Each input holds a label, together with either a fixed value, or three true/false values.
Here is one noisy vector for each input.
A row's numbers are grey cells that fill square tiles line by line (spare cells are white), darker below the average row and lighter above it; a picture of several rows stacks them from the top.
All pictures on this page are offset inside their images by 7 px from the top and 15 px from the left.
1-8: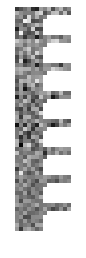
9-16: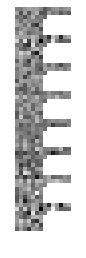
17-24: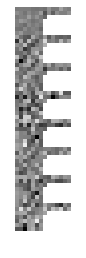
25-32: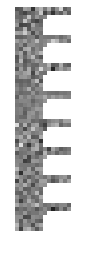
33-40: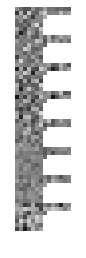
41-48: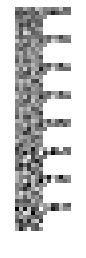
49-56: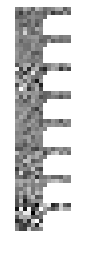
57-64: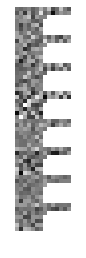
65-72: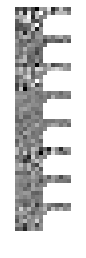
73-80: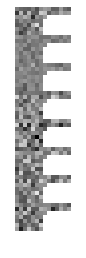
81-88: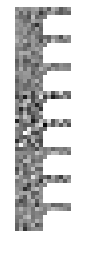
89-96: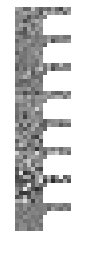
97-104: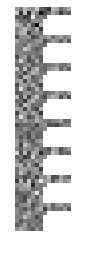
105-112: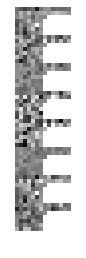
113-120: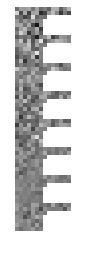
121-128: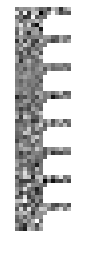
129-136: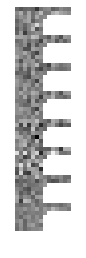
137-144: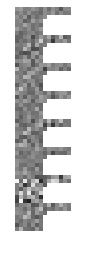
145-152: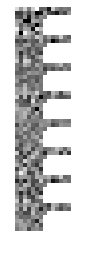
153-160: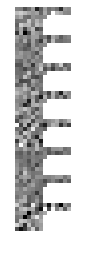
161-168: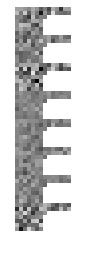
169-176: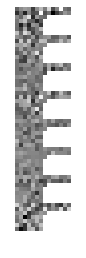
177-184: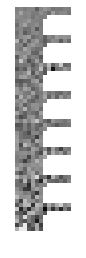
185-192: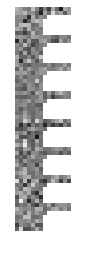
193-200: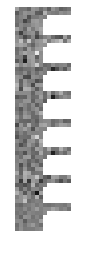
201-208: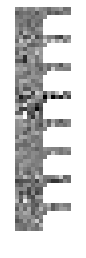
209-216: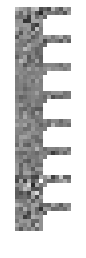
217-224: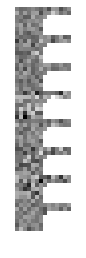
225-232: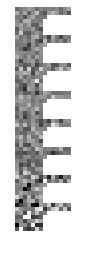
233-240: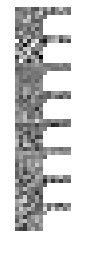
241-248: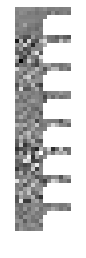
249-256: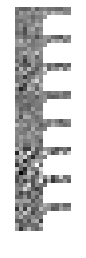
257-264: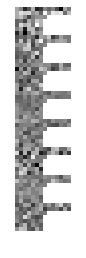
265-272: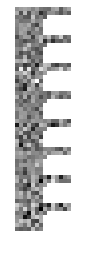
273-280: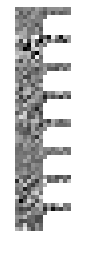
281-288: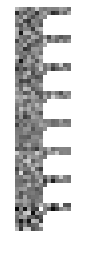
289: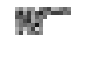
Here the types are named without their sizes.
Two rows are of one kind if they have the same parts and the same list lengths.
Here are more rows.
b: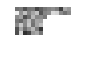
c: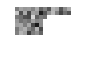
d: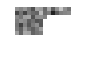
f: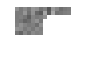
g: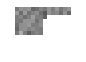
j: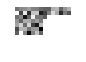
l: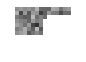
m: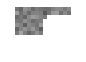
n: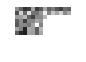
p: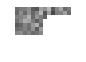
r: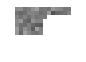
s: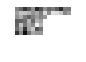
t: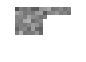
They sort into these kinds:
b, c, d, g, j, l, p, r, t
f, m, n, s

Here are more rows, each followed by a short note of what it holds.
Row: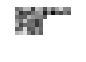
a label and three true/false values
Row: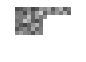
a label
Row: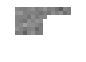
a label and three true/false values
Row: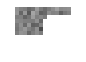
a label and three true/false values
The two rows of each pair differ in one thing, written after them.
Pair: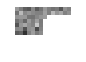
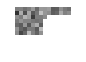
the label
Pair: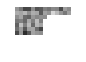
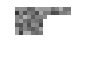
one of the three true/false values
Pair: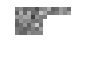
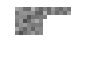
one of the three true/false values
